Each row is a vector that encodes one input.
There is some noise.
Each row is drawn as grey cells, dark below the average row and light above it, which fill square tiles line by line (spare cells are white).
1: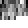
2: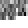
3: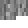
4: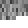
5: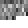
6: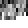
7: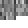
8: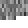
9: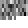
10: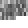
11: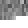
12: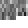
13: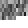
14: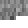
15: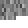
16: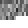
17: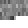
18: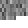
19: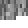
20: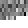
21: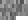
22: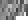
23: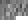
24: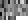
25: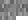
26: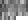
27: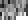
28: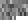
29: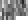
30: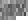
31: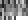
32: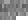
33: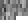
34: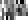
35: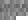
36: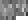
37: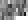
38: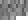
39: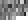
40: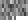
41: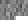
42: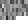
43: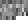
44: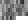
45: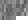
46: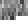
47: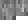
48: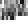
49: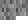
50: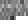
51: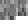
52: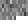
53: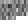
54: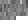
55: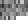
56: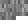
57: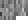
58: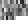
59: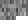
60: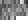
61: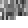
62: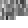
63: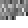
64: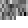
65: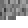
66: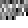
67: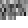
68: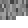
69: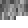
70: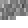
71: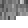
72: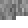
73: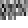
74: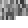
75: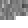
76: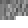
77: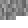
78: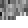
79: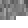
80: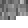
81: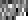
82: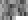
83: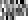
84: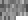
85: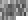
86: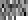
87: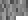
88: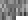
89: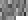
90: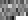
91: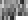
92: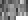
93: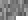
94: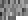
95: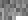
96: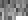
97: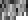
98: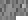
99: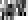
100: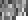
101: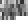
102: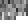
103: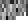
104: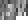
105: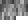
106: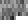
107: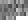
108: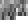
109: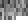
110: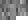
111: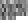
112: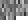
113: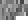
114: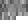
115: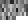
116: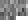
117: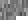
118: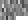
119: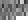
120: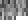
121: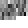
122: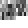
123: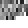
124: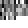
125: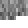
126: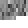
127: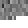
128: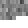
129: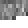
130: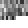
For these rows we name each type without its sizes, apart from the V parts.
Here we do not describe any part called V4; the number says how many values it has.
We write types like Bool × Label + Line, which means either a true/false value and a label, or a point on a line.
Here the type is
Label × (Line + V4).
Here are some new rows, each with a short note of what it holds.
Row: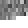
a label and a point on a line
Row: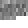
a label and a point on a line
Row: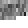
a label and a point on a line
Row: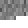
a label and a point on a line
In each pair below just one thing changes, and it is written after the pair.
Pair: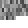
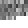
the label
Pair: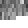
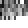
the label
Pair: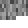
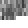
the label
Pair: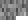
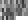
the place on the line
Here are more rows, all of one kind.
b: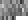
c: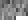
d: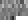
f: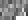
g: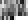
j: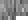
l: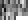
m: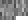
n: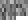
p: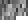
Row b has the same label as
d and l.
